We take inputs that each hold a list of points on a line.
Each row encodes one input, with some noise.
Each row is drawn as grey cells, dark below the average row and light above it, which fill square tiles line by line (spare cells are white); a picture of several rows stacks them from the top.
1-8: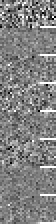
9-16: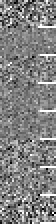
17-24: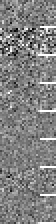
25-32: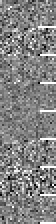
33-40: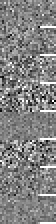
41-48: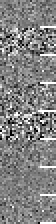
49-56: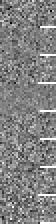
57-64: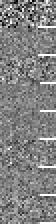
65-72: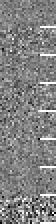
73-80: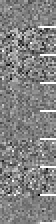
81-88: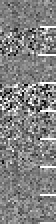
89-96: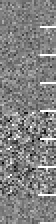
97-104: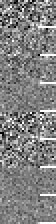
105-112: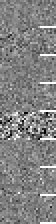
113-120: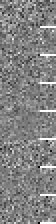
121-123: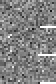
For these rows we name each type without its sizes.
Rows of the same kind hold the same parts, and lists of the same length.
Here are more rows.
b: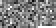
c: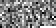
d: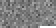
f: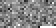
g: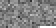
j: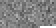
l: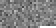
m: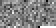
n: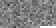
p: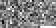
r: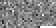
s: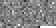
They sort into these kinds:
b, g, j
c
d, l, n
f, m, p, r, s

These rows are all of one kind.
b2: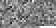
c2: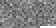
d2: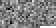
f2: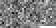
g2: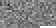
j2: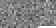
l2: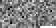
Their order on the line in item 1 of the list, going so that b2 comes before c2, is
b2, j2, d2, g2, c2, f2, l2.
